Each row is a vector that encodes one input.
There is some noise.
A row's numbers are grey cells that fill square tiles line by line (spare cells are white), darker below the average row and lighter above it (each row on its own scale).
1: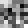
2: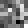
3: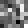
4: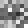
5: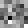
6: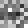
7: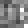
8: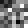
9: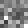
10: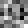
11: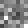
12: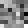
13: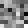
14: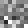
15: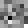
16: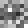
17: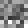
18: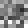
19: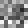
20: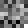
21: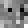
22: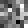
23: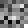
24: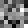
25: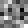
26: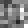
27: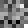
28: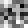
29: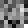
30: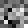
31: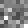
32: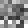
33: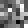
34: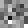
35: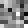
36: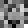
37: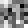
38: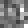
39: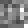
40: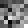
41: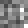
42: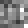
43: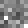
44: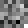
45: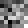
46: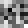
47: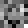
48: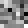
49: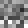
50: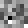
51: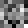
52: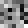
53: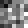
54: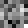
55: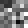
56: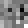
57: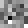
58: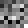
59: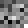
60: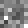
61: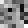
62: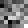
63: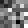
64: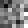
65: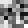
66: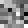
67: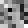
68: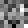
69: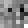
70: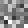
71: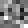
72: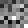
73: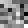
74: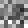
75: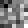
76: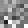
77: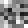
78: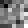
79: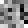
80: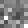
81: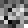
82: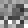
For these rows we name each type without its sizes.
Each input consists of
a true/false value, together with either a point on a circle, or a label.
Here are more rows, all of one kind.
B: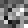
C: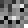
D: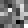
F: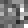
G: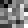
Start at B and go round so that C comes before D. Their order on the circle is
B, G, C, D, F.
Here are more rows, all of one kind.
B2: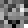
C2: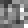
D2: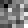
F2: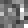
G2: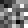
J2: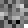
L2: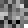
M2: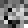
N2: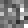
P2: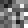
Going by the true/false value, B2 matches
J2, L2 and M2.
